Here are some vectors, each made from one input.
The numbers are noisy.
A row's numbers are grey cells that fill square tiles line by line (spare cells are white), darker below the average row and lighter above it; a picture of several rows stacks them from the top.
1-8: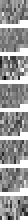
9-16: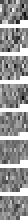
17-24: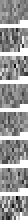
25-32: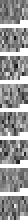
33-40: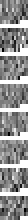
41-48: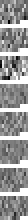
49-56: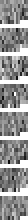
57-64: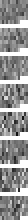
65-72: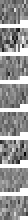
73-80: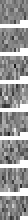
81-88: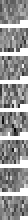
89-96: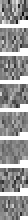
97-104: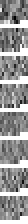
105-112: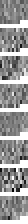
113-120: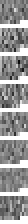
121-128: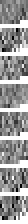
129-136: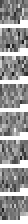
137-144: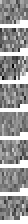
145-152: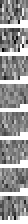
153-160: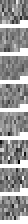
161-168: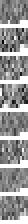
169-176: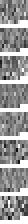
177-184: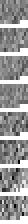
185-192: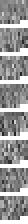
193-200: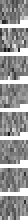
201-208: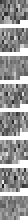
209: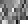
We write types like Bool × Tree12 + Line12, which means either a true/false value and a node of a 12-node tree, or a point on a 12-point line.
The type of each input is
(Bool × Bool × Bool + Unit) × Circle9 + Tree10.
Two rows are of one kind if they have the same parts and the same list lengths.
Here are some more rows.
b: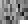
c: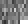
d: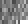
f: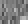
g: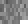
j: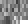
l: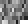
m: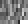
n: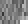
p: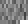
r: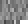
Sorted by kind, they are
b, c, f, r
d, g, j, n, p
l, m

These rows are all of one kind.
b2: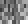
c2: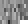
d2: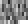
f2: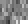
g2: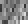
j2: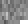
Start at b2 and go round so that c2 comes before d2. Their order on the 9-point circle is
b2, c2, j2, g2, d2, f2.
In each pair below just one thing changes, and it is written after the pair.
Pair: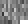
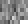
the place on the 9-point circle
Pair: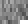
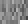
one of the three true/false values
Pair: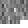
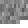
the place on the 9-point circle
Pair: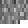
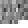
the place on the 9-point circle
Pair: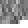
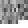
one of the three true/false values
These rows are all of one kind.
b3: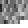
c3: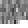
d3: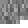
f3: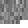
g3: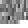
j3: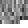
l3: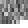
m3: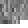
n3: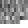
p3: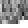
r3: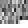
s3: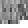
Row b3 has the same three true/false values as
c3, j3, m3 and r3.
